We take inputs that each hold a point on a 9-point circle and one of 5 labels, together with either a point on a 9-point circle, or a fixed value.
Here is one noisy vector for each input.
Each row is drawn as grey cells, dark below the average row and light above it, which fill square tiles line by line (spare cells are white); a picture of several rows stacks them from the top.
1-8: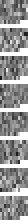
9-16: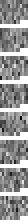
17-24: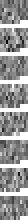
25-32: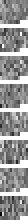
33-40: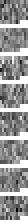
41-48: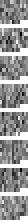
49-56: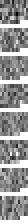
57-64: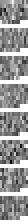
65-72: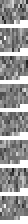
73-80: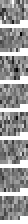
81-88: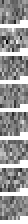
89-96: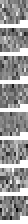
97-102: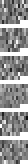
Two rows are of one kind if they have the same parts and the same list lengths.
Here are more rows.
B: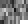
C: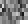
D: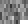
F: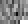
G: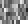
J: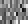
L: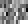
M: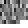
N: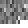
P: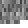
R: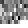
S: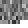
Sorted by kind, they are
B, D, J, N, P
C, F, G, L, M, R, S

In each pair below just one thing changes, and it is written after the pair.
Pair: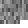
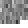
the place on the 9-point circle
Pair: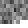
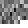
the label
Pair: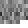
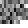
the label
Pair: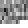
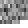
the label
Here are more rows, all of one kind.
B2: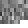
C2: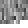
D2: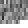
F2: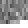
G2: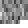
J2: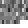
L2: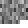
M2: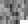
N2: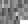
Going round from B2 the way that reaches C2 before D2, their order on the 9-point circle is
B2, C2, F2, J2, N2, G2, M2, D2, L2.
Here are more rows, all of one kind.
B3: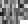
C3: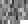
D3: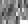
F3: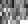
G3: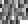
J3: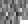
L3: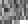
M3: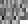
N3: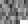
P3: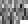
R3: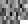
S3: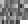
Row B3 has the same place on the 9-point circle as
R3 and S3.
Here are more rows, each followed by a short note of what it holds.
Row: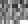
a point on each of two 9-point circles and one of 5 labels
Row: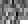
a point on each of two 9-point circles and one of 5 labels
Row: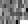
a point on a 9-point circle and one of 5 labels
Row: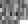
a point on each of two 9-point circles and one of 5 labels
